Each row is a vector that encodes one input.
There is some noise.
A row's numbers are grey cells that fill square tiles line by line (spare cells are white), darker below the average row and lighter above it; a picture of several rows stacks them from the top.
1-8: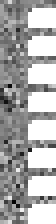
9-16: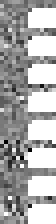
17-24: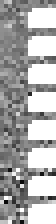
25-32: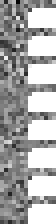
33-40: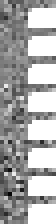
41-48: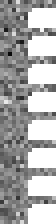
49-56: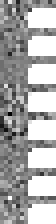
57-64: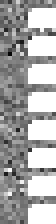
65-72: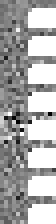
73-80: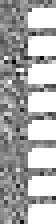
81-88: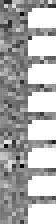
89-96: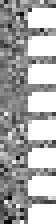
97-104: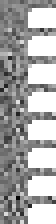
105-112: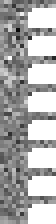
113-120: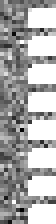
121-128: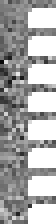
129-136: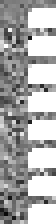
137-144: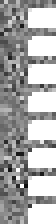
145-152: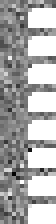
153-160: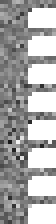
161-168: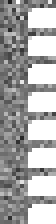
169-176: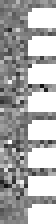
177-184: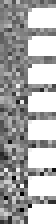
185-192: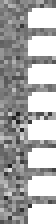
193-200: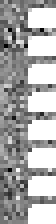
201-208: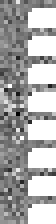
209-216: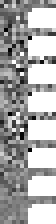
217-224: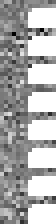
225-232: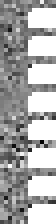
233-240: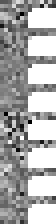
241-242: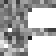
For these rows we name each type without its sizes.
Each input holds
a node of each of two trees, together with a list of points on a line.
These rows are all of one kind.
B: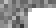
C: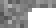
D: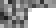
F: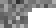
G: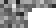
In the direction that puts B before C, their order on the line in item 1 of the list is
D, B, G, C, F.
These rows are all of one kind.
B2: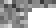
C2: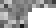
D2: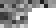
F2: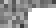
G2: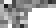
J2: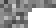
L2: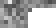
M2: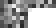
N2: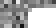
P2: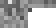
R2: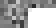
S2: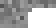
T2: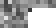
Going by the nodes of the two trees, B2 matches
D2 and P2.
